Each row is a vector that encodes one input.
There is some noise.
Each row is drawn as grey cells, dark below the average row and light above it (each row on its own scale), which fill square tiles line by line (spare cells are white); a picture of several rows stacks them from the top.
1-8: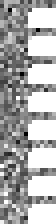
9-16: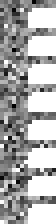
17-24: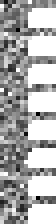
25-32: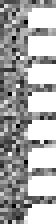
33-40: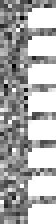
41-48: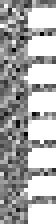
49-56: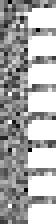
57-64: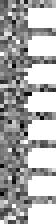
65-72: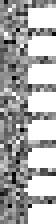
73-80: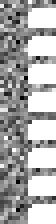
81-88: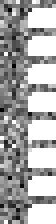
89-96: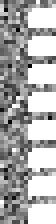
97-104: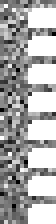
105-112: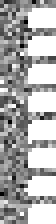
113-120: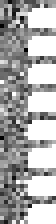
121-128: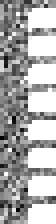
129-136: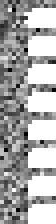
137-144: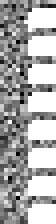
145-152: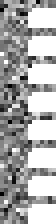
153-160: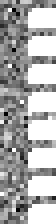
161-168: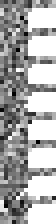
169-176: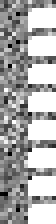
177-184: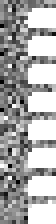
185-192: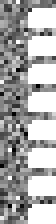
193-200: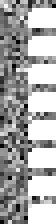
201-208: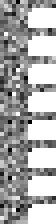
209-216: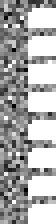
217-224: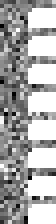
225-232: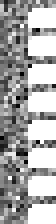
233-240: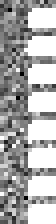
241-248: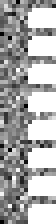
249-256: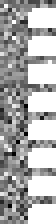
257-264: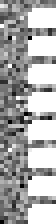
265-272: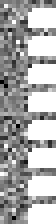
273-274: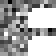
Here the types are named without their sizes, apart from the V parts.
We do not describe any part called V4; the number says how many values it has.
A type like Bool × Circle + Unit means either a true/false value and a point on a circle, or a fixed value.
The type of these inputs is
(Line + V4) × Tree.
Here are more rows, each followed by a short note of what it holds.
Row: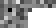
a point on a line and a node of a tree
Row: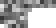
a point on a line and a node of a tree
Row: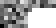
a node of a tree and a value of V4
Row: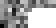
a node of a tree and a value of V4
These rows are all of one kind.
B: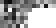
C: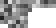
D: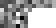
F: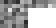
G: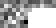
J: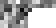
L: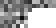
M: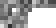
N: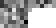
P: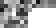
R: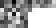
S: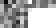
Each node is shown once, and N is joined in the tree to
F and S.
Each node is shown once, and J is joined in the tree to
C, R and S.
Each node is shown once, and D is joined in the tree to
L and R.
